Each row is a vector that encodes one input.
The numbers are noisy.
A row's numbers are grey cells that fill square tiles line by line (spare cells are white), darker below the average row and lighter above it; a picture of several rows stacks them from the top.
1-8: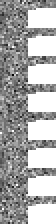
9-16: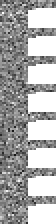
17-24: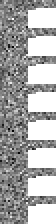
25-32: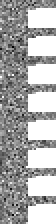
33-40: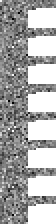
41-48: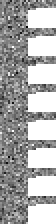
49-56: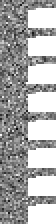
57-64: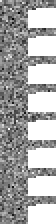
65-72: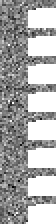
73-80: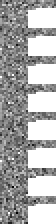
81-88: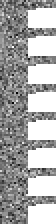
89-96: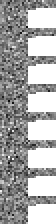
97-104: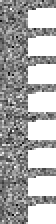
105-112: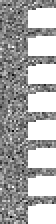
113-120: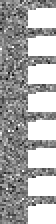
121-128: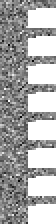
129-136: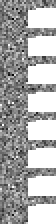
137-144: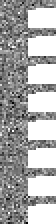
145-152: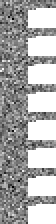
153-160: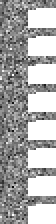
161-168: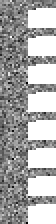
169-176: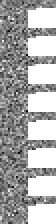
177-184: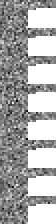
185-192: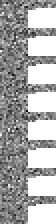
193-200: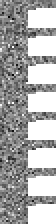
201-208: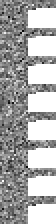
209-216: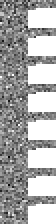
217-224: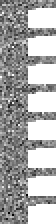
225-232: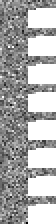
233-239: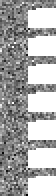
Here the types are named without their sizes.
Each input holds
a point on a line, together with either a point on a line and a true/false value, or a node of a tree.
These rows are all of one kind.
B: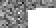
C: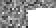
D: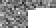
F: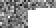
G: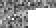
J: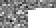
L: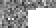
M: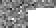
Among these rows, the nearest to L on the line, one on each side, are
D and G.
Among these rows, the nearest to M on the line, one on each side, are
B and C.
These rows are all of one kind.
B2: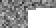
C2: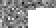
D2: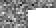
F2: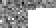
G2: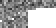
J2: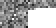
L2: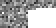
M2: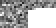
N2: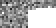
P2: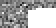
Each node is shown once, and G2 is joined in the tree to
J2.
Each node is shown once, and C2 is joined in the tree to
F2 and P2.
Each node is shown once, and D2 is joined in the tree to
J2 and M2.
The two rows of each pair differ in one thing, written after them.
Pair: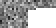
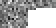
the place on one of the two lines
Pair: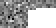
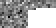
the place on one of the two lines
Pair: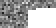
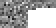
the true/false value
